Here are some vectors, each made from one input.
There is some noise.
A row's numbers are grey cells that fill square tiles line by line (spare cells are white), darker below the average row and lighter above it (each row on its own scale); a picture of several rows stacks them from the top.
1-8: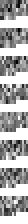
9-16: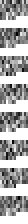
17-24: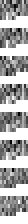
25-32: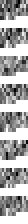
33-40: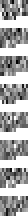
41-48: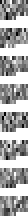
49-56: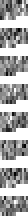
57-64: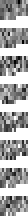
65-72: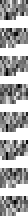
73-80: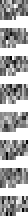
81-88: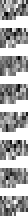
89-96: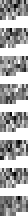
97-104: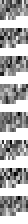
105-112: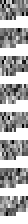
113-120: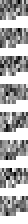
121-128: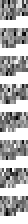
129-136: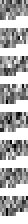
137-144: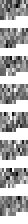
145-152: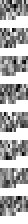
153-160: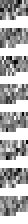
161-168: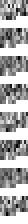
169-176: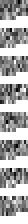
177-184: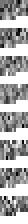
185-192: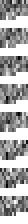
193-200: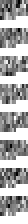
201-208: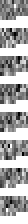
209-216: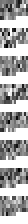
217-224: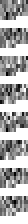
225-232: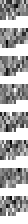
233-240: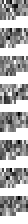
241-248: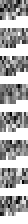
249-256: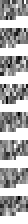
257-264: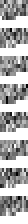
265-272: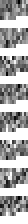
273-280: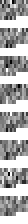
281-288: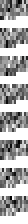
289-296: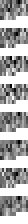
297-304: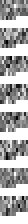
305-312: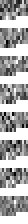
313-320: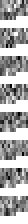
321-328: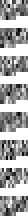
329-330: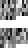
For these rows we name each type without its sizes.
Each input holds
either a point on a circle, or a fixed value, or two labels.
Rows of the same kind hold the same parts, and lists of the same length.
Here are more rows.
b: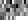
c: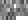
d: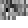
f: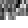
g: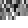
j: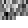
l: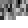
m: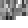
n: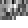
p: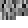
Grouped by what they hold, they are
b, f, g, l
c, j, m, n, p
d

